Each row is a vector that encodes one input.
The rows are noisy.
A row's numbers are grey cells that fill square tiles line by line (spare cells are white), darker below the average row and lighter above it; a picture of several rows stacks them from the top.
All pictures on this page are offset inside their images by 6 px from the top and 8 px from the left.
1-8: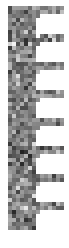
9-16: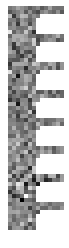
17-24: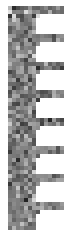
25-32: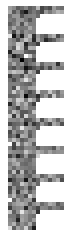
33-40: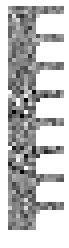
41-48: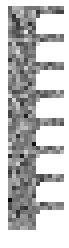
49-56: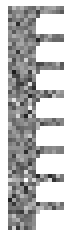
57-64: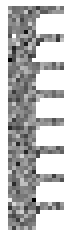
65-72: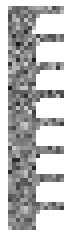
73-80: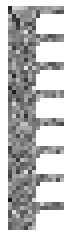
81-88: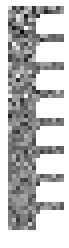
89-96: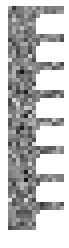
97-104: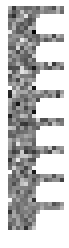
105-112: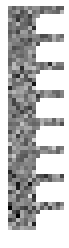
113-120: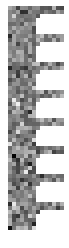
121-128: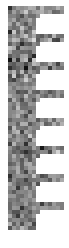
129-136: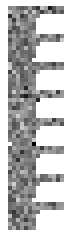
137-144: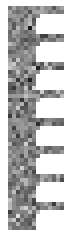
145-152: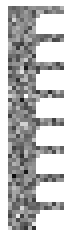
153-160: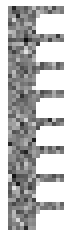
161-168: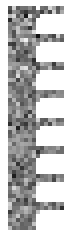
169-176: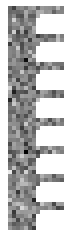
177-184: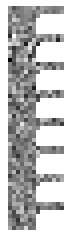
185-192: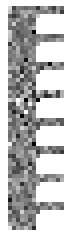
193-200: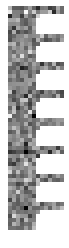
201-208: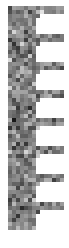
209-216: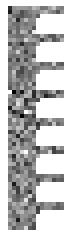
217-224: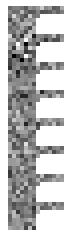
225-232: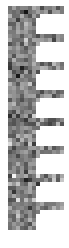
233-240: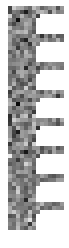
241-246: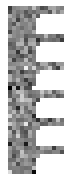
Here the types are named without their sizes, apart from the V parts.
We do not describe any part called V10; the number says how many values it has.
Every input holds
a list of items, each a true/false value and a value of V10.
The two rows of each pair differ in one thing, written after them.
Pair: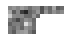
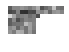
the value of V10 in item 1 of the list
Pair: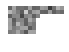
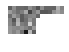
the value of V10 in item 1 of the list
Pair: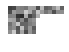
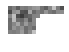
the true/false value in item 1 of the list
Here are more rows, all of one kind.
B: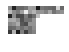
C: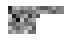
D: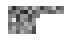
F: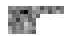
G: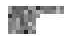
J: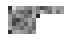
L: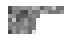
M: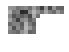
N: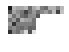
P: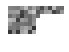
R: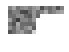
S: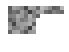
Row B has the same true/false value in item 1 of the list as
G and S.
